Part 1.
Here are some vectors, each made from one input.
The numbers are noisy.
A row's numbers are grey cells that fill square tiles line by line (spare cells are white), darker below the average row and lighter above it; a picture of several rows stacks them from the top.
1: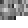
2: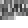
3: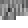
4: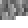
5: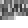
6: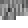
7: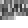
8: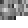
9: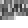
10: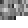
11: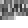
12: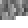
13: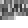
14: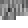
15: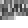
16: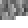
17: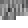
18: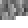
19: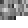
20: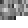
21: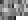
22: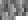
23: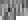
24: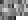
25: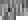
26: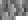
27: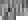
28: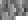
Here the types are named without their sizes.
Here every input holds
a point on a line.
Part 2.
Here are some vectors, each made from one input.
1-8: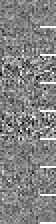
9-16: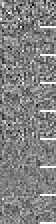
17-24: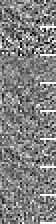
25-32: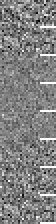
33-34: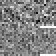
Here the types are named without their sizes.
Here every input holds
a point on a line.
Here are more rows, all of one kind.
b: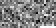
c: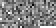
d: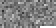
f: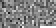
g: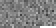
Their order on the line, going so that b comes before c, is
b, c, g, d, f.
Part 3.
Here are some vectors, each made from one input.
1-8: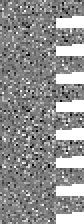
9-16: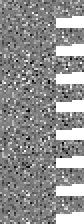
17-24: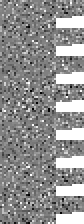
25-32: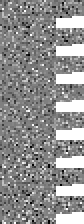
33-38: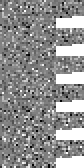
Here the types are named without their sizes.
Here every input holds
a point on a line.
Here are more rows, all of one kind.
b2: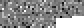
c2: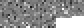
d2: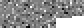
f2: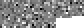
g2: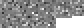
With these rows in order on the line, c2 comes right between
f2 and g2.
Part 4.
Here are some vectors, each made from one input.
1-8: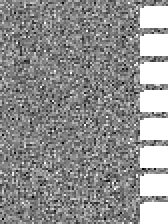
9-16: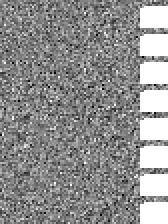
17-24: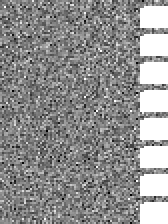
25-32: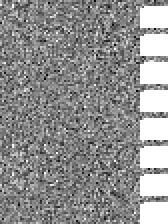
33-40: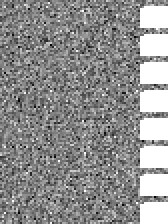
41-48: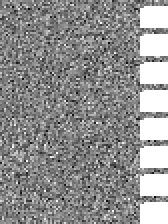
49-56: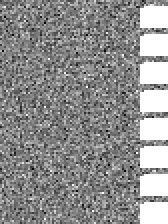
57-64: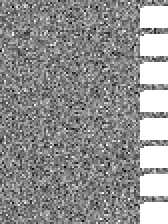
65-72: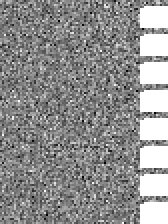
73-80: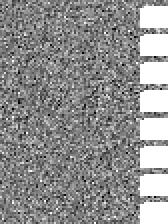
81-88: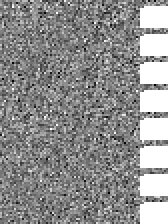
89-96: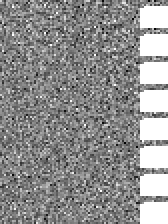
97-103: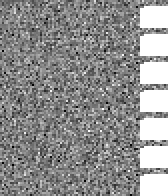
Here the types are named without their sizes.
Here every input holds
a point on each of two lines.
